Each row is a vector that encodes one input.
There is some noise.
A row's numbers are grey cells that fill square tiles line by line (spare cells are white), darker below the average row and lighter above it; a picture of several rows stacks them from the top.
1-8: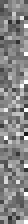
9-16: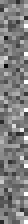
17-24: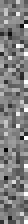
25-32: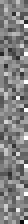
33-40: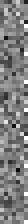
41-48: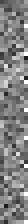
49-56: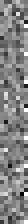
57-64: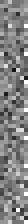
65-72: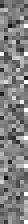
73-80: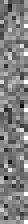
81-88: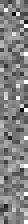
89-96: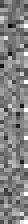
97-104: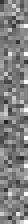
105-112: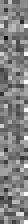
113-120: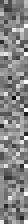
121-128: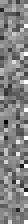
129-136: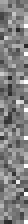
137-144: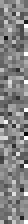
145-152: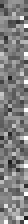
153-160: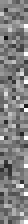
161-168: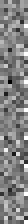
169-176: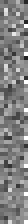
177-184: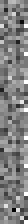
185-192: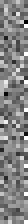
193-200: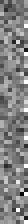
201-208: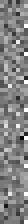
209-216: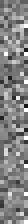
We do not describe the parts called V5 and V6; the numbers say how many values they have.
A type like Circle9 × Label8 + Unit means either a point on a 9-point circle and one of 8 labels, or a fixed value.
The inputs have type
Bool × V6 + Label9 × (Tree9 + V5).
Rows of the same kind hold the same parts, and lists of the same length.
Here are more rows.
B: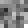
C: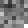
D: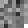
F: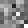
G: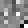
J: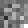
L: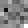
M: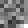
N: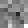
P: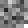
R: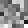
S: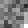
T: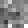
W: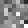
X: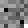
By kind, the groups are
B, C, D, L, N, P, S, T, X
F, G, R, W
J, M

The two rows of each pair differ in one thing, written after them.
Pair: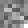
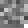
the label
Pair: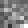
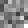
the label
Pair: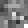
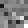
the node of the tree
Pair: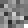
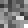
the label
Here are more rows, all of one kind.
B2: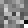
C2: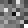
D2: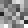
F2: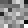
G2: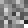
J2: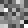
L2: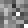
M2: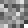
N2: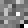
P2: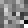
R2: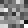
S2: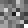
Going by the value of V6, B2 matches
G2 and P2.
